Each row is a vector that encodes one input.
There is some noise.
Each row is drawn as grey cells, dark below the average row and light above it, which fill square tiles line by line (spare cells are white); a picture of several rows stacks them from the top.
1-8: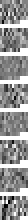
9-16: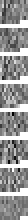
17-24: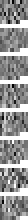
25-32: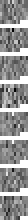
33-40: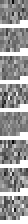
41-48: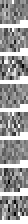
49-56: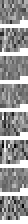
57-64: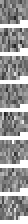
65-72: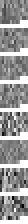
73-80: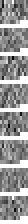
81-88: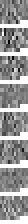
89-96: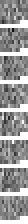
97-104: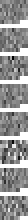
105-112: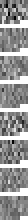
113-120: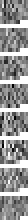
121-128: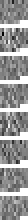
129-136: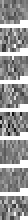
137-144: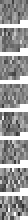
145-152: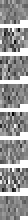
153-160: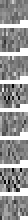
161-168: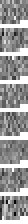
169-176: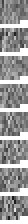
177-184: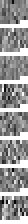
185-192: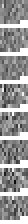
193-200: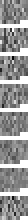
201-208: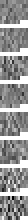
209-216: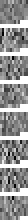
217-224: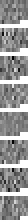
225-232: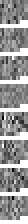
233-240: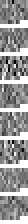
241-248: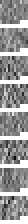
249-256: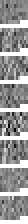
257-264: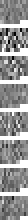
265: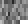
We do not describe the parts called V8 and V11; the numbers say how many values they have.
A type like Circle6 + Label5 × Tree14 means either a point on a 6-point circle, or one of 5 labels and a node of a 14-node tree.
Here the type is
(Line4 + V11) × Line6 + Line5 × V8.
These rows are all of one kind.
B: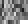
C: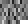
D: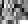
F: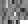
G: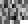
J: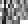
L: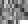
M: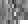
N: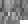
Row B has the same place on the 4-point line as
C and G.
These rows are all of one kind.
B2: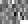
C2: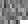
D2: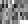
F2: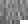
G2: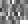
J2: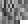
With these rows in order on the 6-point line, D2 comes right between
C2 and F2.
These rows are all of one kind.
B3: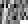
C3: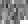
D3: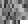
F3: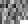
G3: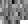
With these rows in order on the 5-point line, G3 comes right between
C3 and D3.
